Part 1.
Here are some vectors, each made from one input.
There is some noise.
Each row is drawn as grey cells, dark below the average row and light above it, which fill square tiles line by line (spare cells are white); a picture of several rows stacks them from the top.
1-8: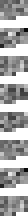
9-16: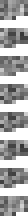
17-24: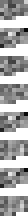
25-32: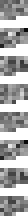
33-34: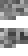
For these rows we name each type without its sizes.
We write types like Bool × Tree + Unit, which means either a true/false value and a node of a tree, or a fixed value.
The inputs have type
Line.
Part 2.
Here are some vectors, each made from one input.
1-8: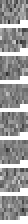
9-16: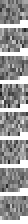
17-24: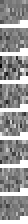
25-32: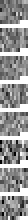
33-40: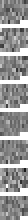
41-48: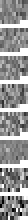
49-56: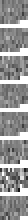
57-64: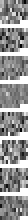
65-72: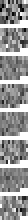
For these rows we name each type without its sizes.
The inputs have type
Bool × Bool × Bool + Unit.
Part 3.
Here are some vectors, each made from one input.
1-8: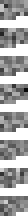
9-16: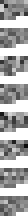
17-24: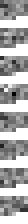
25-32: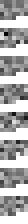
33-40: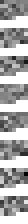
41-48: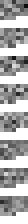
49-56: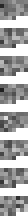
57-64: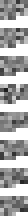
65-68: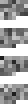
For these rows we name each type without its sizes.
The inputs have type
Label.
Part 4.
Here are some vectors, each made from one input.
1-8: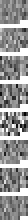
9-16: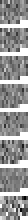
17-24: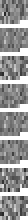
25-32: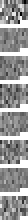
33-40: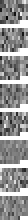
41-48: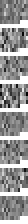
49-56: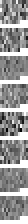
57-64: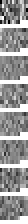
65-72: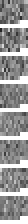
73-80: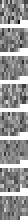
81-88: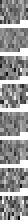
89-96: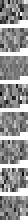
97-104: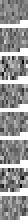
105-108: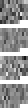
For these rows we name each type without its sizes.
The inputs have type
Line.
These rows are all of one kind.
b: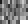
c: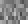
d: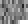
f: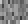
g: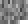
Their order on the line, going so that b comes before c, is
b, d, g, f, c.
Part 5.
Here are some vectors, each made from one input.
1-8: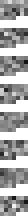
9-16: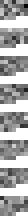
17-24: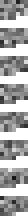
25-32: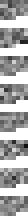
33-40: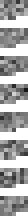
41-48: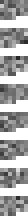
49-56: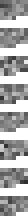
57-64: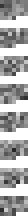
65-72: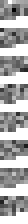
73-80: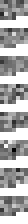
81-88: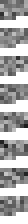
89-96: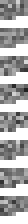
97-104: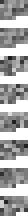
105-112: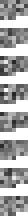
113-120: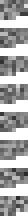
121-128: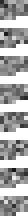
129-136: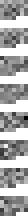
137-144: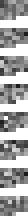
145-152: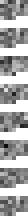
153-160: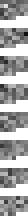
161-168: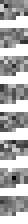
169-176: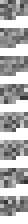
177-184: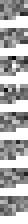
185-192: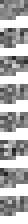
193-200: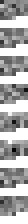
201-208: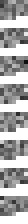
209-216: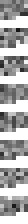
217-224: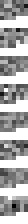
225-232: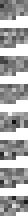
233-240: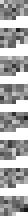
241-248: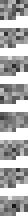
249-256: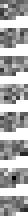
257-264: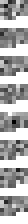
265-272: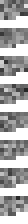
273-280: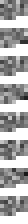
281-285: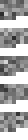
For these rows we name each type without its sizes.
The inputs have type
Label.
